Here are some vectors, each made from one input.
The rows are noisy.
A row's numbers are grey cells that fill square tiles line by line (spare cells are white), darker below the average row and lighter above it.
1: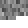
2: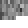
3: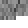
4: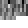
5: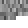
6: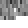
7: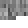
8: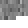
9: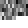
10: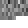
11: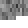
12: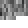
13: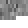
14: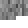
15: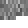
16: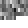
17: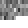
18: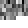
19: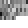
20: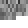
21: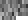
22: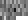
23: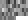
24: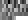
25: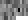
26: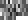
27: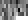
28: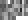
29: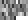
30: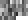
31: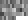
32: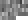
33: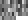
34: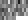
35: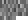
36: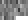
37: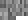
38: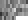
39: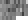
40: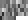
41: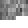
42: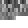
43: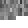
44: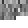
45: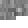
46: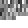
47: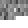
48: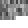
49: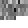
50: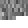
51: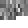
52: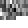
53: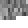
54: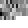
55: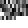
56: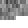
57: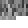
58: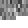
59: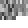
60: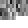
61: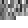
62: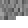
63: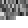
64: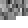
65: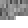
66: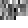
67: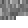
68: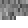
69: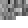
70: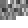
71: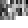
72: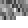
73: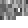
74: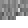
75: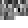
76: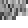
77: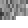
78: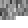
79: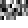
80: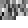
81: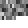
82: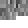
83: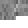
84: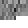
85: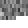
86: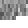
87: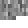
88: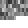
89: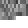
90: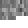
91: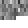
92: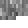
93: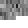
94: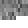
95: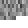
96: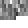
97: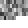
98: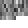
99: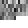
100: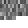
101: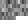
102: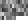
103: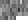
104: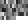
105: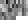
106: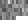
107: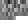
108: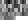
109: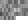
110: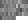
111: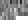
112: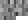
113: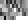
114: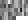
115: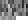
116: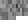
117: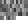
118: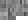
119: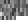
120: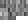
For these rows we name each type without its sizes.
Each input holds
a list of points on a line.
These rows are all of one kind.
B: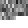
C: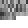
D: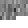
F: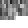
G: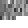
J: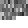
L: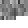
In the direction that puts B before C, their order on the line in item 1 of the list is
F, G, D, B, J, L, C.
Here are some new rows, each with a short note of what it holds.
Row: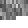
a list of two items
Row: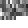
a list of two items
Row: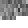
a list of one item
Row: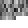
the empty list
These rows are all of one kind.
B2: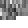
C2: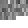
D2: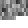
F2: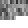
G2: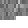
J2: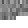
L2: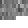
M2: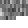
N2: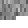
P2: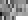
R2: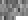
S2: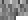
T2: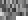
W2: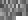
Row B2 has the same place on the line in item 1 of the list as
F2, P2, R2 and T2.
